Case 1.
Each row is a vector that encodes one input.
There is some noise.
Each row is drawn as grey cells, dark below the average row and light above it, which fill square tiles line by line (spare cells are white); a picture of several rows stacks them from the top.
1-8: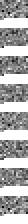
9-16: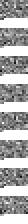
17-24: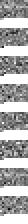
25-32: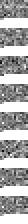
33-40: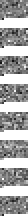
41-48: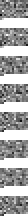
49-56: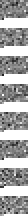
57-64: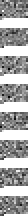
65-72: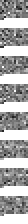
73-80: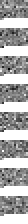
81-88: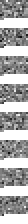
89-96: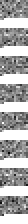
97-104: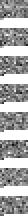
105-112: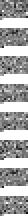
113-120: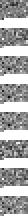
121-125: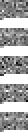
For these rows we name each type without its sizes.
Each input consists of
a point on a circle and a true/false value, together with either a fixed value, or a node of a tree.
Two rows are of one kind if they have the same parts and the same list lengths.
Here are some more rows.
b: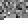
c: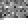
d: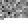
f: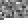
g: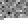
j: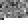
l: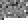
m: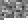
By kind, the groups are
b, c, d, g, l, m
f, j

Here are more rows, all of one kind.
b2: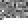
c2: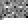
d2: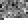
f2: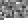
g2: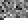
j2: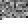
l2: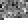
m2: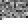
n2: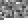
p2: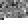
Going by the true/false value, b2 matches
f2, n2 and p2.
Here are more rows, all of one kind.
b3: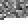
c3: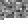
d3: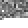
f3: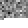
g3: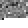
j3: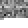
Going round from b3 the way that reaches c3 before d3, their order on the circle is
b3, g3, c3, d3, j3, f3.
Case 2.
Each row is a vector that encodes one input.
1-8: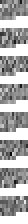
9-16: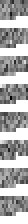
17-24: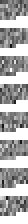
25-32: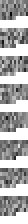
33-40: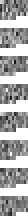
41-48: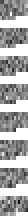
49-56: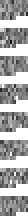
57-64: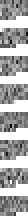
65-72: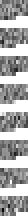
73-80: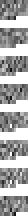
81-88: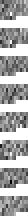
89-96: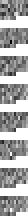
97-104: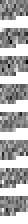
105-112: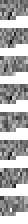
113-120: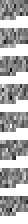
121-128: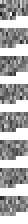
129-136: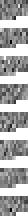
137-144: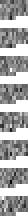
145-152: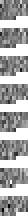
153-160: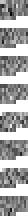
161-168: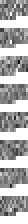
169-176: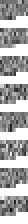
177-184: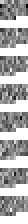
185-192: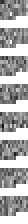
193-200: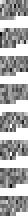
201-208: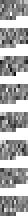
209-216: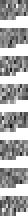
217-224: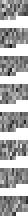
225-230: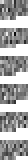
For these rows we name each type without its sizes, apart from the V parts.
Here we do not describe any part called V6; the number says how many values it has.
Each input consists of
a point on a circle, four true/false values and a value of V6.
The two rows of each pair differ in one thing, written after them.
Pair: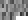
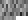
the place on the circle
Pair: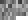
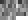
the place on the circle
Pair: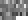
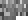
the place on the circle
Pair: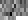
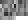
one of the four true/false values
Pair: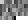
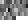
the place on the circle
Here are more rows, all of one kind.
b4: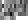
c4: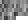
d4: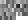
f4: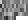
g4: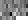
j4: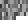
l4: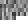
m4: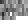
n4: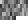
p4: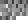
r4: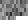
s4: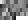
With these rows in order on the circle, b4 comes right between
g4 and j4.
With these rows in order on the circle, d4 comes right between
c4 and f4.
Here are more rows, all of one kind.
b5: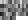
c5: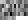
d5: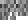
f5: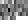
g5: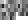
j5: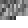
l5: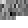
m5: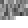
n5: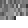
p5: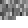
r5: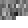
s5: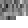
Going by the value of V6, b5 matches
c5 and l5.
